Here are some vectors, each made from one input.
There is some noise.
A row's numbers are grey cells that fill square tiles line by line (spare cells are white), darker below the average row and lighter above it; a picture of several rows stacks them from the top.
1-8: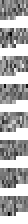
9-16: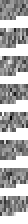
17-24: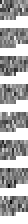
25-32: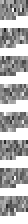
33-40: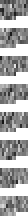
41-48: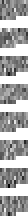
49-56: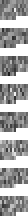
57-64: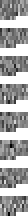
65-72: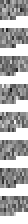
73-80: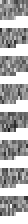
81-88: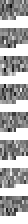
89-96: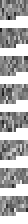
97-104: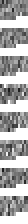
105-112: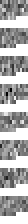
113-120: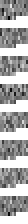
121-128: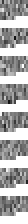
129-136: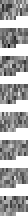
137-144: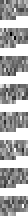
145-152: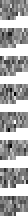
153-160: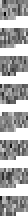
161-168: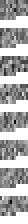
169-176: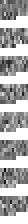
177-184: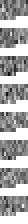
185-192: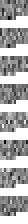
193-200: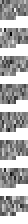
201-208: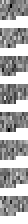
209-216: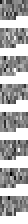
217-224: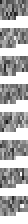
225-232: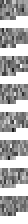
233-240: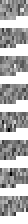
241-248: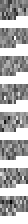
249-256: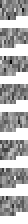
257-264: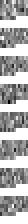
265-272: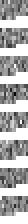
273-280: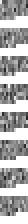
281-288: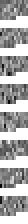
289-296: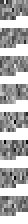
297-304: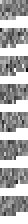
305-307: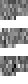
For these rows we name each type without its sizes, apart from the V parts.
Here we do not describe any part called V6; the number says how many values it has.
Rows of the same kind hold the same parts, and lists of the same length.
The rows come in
4 kinds.
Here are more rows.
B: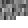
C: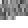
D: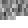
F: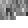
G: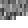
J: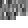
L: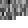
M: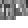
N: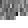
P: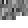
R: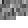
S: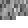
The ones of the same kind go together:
B, G, L, R
C, D, F, M
J, P, S
N

